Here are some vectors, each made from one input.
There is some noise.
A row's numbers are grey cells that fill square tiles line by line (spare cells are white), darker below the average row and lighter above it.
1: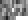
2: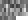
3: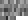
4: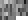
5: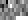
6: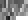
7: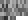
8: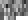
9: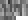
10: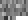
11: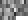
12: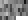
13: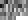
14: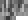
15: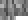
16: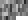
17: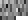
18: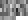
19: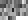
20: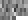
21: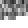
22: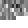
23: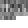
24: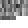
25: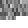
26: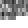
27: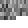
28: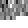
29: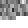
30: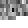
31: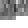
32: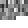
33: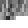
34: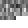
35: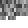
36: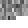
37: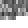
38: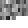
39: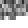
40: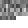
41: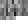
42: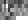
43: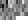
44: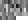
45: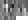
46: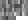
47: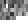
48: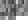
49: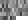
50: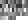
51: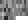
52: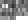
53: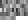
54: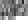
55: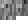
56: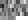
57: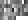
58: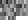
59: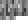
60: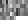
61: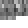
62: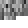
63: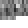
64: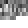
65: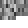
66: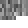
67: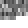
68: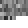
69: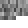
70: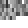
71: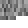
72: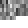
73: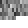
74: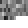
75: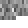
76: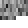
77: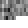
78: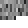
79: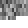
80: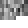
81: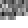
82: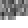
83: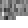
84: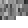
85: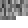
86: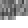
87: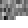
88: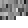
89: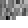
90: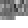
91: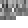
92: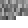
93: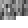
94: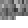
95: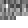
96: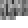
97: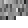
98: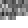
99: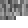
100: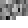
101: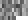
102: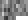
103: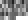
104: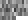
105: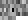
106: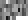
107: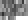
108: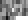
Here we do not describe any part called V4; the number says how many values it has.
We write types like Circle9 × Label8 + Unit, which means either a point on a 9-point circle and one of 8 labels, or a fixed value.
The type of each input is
Line5 × (Tree10 + V4).
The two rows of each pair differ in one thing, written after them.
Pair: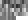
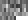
the node of the tree
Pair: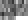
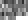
the place on the 5-point line
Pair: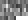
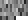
the place on the 5-point line
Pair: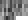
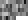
the place on the 5-point line
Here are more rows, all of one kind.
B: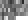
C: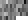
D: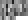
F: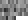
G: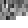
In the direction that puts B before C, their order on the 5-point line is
G, B, F, D, C.
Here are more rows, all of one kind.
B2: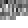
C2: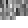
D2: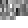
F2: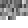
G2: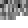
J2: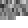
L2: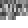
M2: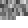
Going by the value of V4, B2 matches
C2 and D2.
